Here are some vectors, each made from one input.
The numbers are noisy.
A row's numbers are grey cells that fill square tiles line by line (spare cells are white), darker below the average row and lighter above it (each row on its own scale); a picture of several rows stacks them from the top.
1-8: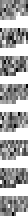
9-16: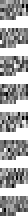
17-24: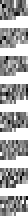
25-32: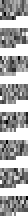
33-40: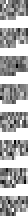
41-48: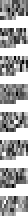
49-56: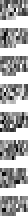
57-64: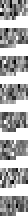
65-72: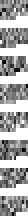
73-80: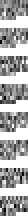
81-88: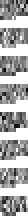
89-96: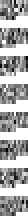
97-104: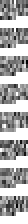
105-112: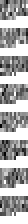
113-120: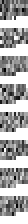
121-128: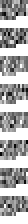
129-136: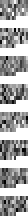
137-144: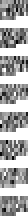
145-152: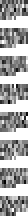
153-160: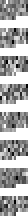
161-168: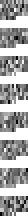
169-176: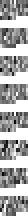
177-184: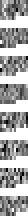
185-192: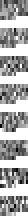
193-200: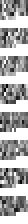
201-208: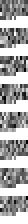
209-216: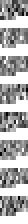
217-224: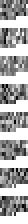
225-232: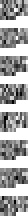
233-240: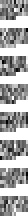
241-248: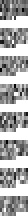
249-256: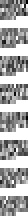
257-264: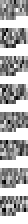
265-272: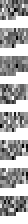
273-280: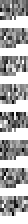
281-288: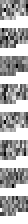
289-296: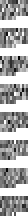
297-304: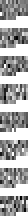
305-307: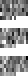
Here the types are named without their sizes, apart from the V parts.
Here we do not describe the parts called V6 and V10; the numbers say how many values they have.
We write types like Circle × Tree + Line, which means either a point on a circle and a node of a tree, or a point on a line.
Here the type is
(Bool × Tree + Label × V6) × V10.
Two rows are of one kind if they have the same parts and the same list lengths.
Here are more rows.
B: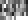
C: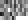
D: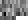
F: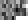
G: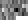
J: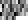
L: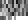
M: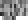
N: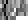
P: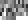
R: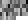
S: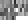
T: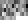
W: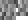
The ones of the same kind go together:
B, C, J, M, P, R, S, T
D, F, G, L, N, W

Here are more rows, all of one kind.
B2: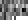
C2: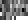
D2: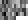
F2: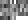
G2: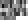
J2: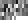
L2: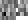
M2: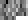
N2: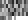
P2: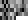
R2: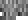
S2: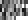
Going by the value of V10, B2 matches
C2, D2, P2 and S2.
